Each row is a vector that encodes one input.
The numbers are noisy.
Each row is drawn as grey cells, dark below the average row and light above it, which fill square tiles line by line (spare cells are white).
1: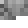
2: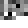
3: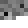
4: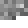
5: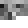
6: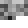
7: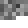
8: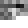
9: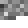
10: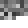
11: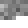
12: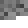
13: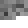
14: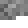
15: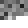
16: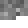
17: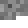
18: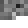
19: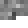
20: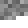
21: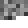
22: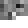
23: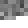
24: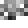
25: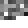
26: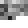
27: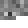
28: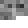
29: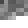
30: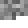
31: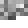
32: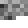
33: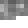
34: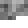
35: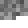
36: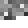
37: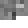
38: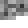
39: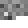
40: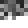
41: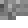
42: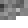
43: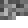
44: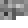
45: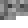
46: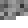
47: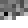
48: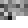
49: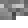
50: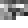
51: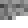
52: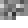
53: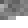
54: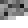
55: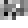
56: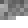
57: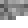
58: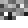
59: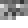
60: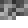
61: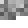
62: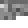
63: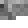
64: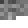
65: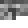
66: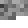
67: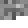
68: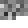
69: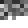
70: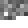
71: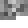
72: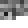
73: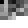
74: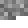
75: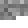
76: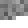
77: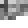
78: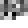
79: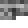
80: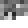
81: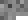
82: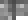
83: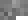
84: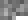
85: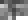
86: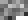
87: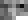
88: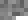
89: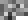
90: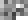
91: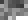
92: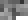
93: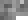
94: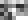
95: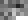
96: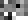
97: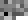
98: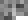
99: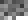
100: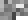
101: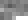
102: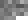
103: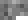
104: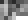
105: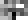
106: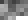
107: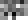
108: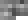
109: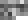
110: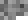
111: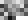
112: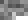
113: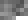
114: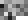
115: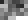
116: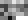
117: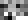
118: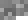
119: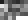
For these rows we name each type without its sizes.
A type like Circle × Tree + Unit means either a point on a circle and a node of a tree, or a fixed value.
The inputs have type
Line × (Line + Tree).
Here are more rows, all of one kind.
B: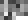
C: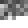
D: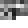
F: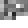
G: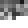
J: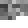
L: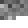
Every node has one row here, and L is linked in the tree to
D and F.
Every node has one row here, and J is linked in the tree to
F and G.
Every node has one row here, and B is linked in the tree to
C.
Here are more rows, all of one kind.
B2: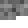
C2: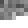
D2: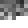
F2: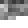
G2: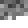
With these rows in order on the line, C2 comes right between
B2 and G2.
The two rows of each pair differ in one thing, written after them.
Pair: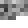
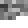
the place on the line
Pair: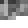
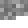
the place on the line
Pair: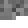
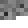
the node of the tree
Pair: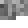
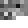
the place on the line
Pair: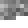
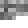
the place on the line
